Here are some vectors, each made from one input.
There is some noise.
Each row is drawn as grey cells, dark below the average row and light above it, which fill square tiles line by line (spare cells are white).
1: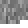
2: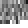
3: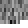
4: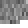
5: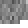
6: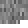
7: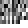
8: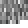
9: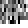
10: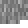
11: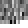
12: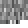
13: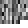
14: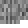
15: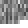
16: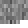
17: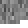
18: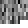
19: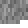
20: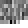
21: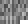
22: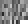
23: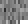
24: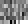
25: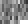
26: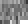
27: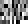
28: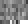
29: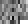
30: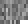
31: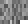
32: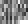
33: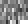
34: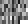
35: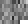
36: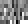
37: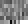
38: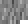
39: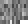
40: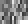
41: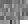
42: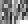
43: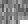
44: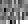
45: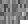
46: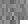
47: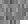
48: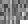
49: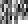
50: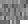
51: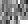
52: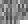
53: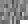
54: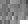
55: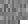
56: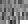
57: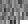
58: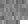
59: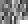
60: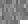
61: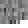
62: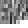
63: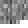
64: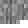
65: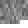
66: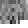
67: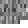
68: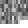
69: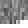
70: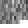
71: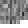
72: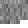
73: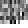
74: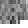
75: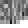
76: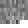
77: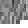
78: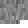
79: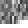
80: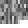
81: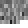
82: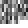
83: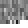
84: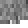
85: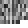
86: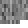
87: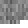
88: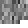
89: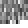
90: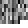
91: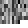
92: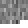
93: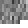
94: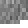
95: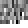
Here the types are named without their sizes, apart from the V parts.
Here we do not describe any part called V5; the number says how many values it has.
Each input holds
a point on a line, together with either a point on a line, or a value of V5.
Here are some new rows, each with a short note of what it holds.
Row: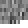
a point on a line and a value of V5
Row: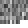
a point on a line and a value of V5
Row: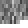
a point on a line and a value of V5
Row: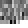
a point on each of two lines
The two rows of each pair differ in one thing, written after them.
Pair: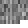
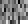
the value of V5
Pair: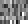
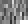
the place on the line
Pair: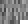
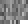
the value of V5
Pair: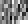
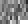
the value of V5
